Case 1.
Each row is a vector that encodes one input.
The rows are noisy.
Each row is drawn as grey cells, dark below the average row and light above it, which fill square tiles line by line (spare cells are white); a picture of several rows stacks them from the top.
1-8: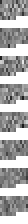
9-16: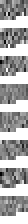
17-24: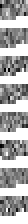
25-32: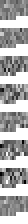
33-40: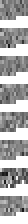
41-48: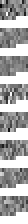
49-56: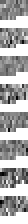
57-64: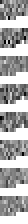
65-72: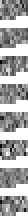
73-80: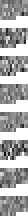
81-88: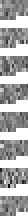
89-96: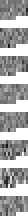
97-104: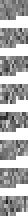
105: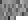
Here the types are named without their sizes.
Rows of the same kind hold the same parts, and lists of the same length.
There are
2 kinds of row.
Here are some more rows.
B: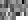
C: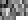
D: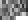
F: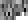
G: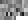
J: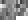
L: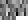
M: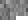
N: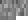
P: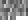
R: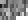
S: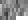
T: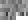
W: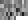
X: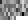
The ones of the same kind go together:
B, C, F, L, R
D, G, J, M, N, P, S, T, W, X

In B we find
a point on a circle.
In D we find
four true/false values.
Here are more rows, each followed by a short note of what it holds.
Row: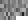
four true/false values
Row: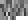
a point on a circle
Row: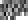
a point on a circle
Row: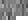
four true/false values
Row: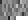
four true/false values
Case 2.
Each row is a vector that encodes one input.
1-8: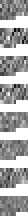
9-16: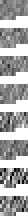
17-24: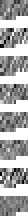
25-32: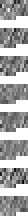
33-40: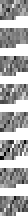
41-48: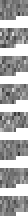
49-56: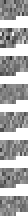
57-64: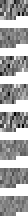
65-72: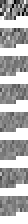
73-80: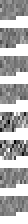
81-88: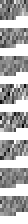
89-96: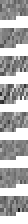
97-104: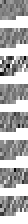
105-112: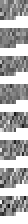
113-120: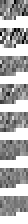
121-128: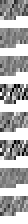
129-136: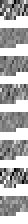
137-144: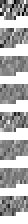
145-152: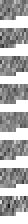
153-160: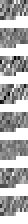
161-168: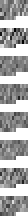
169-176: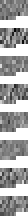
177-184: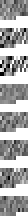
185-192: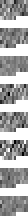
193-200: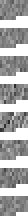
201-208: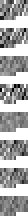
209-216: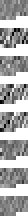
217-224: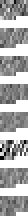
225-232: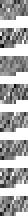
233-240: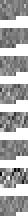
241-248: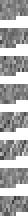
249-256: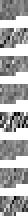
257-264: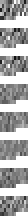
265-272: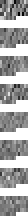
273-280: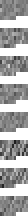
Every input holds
a point on a 12-point line, together with either a fixed value, or a node of a 10-node tree.
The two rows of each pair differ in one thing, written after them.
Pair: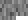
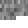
the node of the tree
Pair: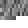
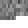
the place on the 12-point line
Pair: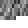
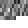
the node of the tree
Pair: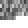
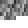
the node of the tree
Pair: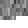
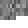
the node of the tree
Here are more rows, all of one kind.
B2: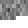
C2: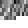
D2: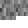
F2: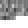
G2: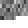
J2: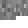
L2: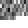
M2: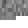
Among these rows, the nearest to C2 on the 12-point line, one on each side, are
F2 and G2.
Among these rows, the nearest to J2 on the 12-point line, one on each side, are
B2 and M2.
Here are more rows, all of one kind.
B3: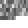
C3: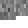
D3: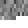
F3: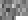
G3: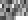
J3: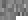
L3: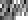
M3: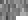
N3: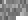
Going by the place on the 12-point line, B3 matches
M3 and N3.
